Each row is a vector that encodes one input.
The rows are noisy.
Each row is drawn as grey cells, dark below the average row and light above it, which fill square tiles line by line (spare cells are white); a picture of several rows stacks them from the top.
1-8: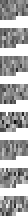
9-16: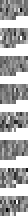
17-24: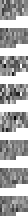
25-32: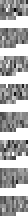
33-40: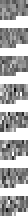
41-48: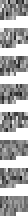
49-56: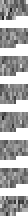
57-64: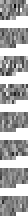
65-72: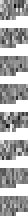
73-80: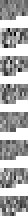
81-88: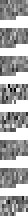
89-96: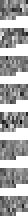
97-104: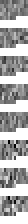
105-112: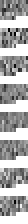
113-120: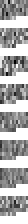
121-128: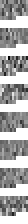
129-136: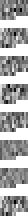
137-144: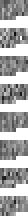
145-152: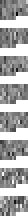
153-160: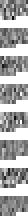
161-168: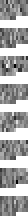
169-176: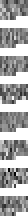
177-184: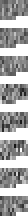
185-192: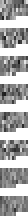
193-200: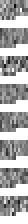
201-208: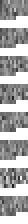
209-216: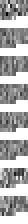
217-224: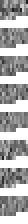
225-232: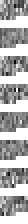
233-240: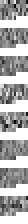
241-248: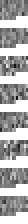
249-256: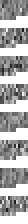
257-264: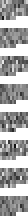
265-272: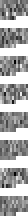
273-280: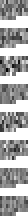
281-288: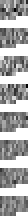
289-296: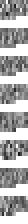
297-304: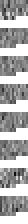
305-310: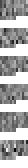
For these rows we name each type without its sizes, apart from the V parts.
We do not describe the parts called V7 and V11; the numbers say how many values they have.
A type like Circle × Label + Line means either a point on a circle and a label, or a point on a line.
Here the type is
(Bool × Bool × Bool + Unit) × V7 + Line × V11.
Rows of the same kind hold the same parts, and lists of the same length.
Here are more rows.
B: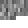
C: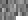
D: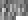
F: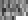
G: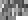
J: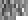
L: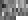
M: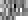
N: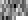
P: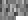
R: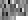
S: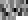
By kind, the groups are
B, C, D, L, P
F, G, J, R, S
M, N

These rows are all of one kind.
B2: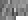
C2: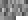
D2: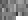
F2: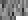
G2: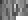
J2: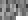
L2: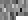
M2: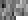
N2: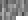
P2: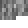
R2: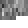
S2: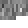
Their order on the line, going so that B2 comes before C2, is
L2, B2, D2, G2, P2, N2, J2, S2, R2, C2, F2, M2.
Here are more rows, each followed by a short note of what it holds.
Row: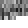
three true/false values and a value of V7
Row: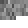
a point on a line and a value of V11
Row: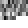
three true/false values and a value of V7
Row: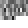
three true/false values and a value of V7
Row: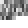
a value of V7
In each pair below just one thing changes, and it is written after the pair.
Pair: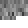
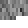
the value of V11
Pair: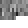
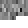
the value of V11
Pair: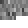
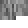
the value of V11
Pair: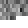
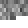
the place on the line
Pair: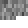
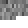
the place on the line
